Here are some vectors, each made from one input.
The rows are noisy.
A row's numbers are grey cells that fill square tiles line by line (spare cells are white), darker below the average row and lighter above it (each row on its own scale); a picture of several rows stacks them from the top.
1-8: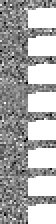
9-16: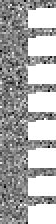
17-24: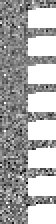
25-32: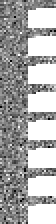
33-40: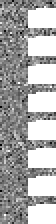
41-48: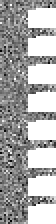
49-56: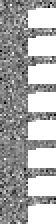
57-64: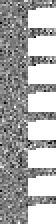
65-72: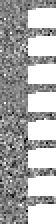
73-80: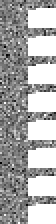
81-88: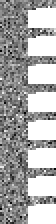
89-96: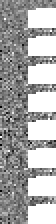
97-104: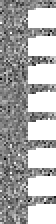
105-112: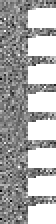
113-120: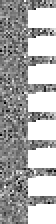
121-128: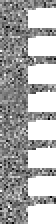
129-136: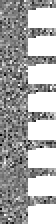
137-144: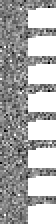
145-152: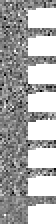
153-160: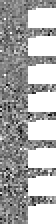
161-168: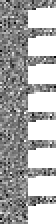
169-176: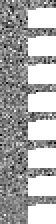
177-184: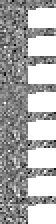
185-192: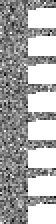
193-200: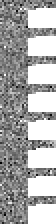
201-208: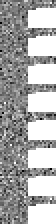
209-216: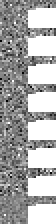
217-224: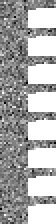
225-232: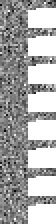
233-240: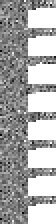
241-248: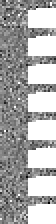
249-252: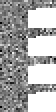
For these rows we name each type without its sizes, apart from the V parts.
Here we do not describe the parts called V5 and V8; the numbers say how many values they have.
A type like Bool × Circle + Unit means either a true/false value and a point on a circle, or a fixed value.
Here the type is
(Line + V8) × V5 + Tree.
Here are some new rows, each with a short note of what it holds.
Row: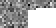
a value of V5 and a value of V8
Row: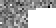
a point on a line and a value of V5
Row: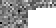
a node of a tree
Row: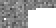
a value of V5 and a value of V8
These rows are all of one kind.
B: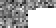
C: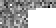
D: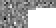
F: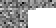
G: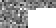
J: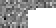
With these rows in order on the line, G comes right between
C and J.
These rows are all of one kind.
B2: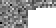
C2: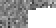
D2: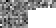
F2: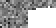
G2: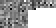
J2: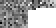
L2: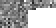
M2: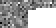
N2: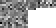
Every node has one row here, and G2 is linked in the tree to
J2, L2 and N2.
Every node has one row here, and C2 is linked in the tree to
F2 and L2.
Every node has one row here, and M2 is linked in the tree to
B2 and L2.
